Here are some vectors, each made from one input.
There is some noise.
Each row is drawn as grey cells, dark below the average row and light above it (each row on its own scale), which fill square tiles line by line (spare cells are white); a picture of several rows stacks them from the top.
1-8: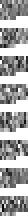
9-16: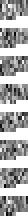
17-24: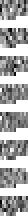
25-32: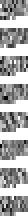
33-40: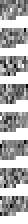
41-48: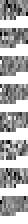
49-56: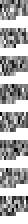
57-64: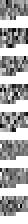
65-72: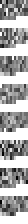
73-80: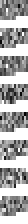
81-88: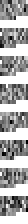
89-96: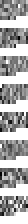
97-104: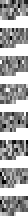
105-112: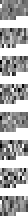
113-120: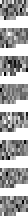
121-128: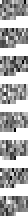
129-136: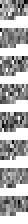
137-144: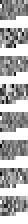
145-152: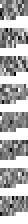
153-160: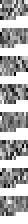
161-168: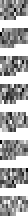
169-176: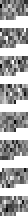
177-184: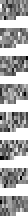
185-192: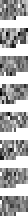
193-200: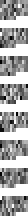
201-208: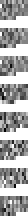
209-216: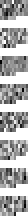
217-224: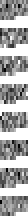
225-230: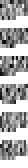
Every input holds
a point on an 8-point circle and a true/false value, together with either a point on a 6-point line, or a node of a 14-node tree.
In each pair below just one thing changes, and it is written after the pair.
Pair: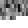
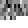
the true/false value
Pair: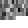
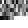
the place on the 6-point line
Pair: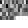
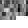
the place on the 6-point line
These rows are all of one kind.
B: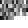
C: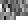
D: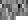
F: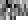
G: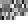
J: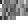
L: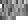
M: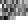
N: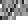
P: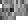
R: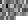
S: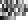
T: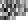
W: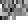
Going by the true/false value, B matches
D, G and R.
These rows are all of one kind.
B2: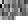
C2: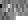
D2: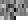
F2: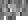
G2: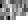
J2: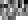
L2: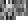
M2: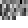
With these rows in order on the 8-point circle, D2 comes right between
F2 and J2.
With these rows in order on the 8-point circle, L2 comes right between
C2 and F2.
